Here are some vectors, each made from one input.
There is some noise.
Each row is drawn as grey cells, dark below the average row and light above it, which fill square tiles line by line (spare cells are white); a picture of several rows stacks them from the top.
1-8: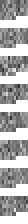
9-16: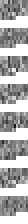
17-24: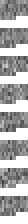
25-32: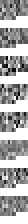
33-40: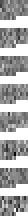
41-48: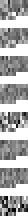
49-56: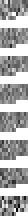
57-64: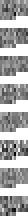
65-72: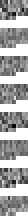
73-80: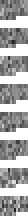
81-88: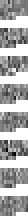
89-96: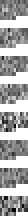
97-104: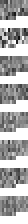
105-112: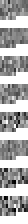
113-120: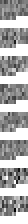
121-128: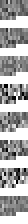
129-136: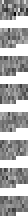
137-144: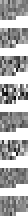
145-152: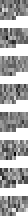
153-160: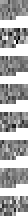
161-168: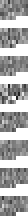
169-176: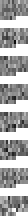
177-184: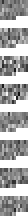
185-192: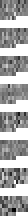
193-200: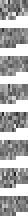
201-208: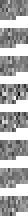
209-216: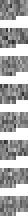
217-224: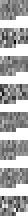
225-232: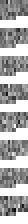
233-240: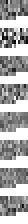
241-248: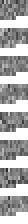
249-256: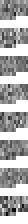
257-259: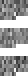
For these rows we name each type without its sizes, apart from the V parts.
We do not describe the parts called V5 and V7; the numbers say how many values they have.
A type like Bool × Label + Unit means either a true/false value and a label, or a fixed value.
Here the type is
Bool × V5 + Line × V7.
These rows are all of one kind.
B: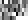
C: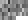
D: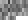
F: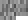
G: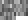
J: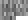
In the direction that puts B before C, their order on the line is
G, J, B, C, D, F.
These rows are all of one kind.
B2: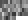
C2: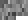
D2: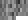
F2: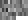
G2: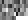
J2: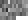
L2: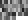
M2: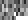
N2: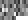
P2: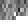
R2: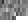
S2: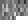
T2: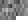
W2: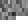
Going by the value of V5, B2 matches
M2, N2 and S2.
